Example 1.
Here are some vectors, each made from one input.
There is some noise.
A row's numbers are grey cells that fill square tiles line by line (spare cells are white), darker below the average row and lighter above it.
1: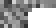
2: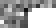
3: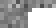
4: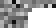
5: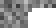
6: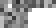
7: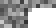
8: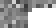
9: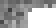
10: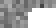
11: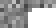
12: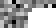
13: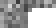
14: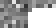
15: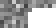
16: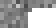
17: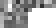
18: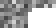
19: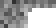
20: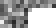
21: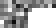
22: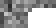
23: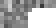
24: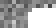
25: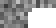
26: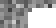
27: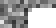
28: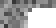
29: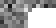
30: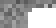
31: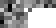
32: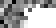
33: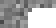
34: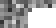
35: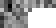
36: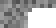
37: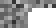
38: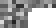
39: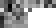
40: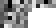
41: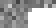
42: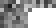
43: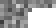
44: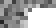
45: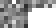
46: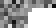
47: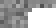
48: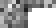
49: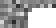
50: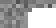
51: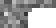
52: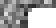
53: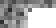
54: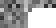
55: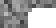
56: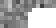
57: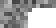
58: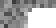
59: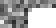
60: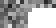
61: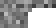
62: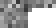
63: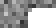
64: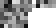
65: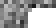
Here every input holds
either a point on a 6-point line, or a point on an 8-point line.
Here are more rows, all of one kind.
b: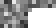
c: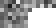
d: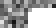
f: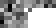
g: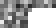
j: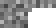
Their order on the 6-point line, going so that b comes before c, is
b, f, g, j, c, d.
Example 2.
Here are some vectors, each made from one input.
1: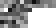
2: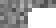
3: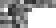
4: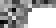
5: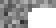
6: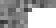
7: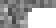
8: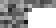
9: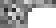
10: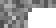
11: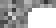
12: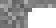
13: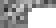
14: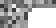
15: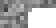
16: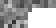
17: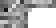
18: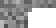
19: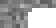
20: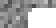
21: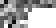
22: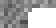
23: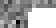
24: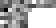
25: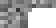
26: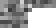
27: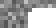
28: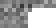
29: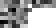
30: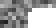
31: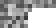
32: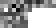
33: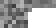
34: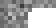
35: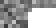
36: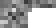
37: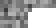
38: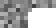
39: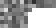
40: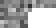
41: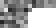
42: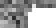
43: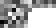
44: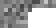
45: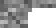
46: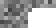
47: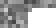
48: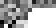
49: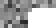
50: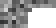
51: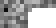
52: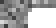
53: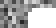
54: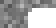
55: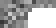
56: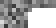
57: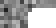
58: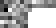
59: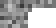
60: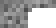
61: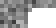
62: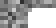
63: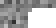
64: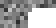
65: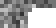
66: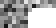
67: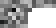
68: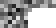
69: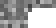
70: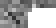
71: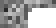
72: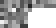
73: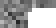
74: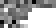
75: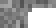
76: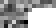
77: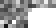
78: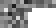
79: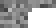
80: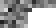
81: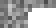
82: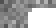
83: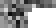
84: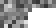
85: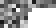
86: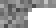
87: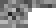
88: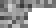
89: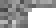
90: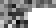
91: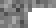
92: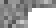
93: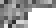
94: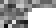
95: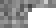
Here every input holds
one of 8 labels and a point on a 9-point line.
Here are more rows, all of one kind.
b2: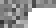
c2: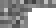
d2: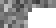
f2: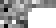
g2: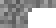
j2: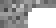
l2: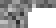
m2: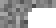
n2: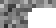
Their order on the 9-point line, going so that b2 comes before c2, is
d2, n2, g2, m2, b2, j2, c2, f2, l2.
